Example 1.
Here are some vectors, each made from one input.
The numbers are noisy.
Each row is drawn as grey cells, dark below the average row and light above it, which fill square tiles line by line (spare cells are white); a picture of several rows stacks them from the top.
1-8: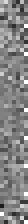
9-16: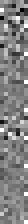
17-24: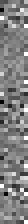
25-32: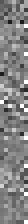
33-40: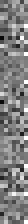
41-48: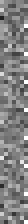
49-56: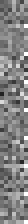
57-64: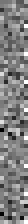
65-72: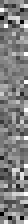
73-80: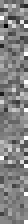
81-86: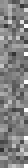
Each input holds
either a point on a 9-point line, or a node of a 10-node tree.
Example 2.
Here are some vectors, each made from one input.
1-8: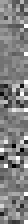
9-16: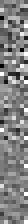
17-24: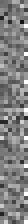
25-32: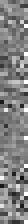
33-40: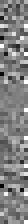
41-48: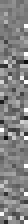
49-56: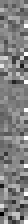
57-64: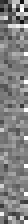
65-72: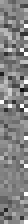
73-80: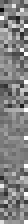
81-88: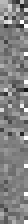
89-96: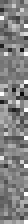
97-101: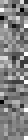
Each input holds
either a fixed value, or a node of a 9-node tree and a true/false value.
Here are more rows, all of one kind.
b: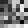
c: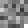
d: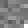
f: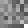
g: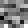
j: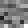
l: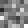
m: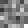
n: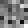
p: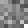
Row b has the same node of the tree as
g and j.
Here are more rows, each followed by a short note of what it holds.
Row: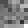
a node of a 9-node tree and a true/false value
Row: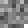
a node of a 9-node tree and a true/false value
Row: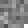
a node of a 9-node tree and a true/false value
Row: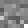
a node of a 9-node tree and a true/false value
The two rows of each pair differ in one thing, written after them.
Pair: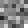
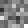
the node of the tree
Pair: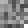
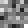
the node of the tree
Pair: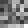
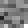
the true/false value
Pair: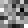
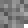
the true/false value
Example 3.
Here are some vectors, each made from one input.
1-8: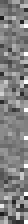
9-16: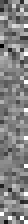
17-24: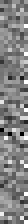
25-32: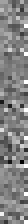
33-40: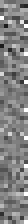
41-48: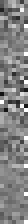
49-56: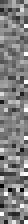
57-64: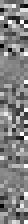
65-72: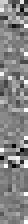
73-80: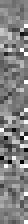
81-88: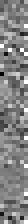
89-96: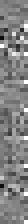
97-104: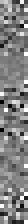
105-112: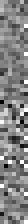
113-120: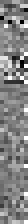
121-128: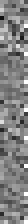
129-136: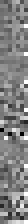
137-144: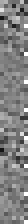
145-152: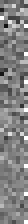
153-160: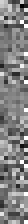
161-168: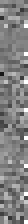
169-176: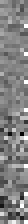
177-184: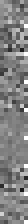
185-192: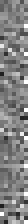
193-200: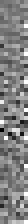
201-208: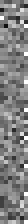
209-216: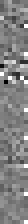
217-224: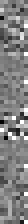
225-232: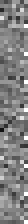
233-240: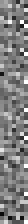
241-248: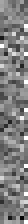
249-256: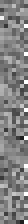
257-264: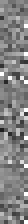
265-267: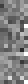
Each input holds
either a point on a 5-point line, or a node of a 13-node tree.
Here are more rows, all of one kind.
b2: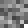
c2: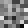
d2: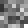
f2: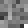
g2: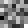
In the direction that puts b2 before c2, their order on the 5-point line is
f2, b2, g2, c2, d2.
